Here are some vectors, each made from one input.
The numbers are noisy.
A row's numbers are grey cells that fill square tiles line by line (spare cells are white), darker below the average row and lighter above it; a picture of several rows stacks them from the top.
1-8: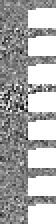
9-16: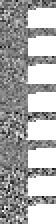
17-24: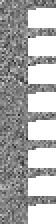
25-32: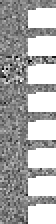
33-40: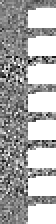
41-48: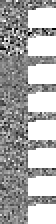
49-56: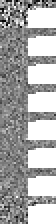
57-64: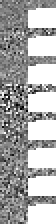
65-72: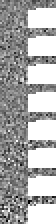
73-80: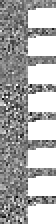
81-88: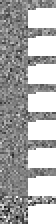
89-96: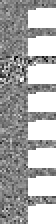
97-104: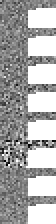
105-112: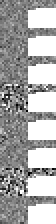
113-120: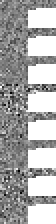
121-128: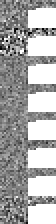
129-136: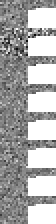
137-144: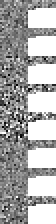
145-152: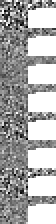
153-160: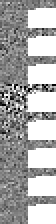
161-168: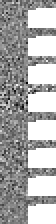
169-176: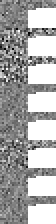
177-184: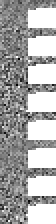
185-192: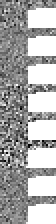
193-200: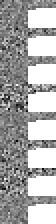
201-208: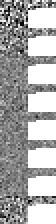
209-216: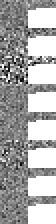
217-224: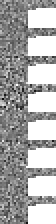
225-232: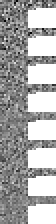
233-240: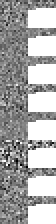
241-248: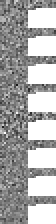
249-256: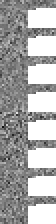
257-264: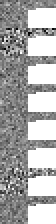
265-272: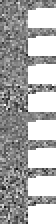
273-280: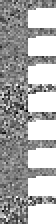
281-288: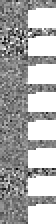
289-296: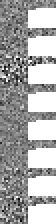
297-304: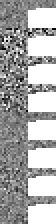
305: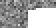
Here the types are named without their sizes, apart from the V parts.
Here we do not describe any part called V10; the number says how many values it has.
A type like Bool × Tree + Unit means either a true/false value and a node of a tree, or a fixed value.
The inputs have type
Bool × (Tree + V10).
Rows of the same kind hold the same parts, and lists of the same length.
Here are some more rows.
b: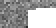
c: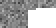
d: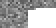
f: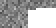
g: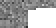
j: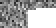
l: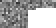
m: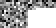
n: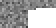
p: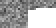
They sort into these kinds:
b, c, f, g, j, l, n
d, m, p

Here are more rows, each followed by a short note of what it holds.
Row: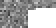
a true/false value and a value of V10
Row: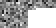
a true/false value and a value of V10
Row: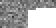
a true/false value and a value of V10
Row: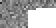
a node of a tree and a true/false value
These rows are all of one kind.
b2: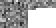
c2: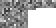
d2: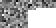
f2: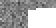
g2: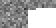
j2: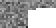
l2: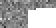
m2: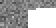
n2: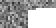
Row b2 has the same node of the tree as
m2 and n2.
